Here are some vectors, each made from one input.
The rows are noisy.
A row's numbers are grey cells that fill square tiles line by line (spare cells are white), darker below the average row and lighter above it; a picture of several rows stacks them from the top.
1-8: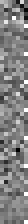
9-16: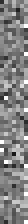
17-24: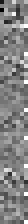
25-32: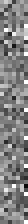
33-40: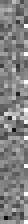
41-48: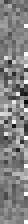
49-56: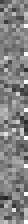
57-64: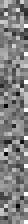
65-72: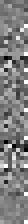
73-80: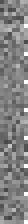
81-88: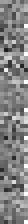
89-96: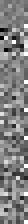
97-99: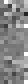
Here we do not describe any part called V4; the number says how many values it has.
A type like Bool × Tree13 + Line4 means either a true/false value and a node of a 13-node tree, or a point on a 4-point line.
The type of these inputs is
Bool × Circle5 + Line5 × List2(V4).
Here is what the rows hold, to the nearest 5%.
About 30% of them hold a point on a 5-point circle and a true/false value. The rest hold a point on a 5-point line, together with a list of up to two values of V4.
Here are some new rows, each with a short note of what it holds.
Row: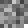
a point on a 5-point circle and a true/false value
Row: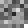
a point on a 5-point line, together with a list of one item
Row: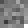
a point on a 5-point line, together with a list of one item
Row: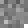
a point on a 5-point line, together with the empty list
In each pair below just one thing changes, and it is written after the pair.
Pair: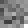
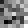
the place on the 5-point line
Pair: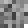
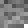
the place on the 5-point line
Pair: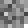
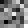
the value of V4 in item 1 of the list
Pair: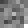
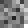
the value of V4 in item 1 of the list
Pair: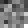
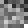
the place on the 5-point line
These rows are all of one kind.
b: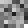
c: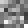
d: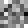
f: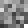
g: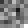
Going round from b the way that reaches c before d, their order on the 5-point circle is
b, g, c, d, f.
